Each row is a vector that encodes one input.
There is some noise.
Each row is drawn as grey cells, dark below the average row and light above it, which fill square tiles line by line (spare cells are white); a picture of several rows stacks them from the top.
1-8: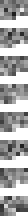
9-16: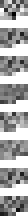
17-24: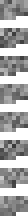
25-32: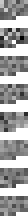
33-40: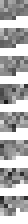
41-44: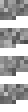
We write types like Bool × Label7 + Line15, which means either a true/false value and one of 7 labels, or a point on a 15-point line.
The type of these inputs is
Bool × Label5 + Unit.
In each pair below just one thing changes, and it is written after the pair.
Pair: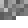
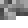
the label
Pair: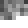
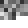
the true/false value
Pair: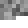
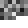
the label
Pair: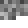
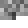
the label
